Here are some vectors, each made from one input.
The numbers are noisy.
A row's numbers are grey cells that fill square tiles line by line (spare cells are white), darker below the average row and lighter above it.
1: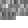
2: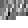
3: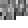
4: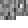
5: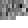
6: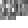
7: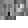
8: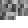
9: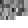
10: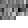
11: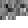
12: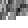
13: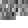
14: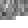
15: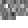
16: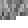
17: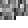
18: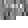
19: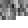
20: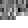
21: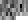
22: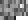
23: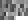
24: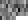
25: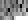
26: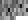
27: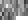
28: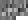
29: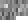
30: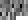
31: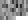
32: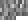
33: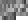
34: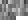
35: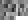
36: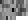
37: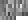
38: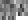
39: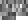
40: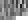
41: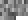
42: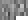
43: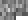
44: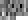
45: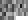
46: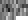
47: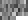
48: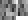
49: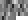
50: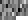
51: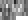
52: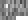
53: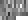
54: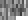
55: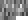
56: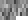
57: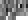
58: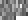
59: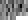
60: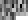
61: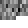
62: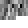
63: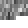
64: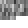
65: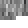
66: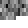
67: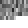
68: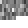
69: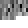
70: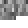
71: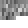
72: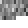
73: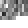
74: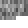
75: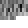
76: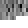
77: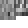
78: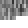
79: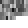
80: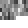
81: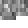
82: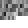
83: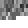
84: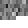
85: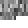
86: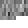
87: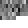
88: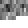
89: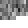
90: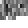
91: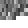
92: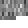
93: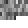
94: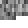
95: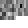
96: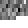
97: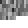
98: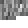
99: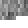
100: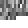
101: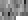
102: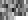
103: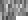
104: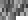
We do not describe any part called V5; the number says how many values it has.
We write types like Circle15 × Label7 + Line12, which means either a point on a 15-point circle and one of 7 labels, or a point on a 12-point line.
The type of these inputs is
Bool × (Tree7 + V5).
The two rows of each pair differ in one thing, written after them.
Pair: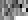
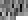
the true/false value
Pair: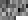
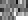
the true/false value
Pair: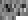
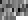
the value of V5
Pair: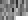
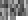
the true/false value
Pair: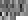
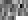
the value of V5
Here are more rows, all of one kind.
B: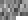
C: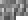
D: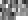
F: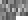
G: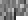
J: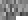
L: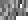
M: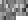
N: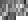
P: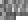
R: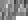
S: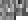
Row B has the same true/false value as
L and R.
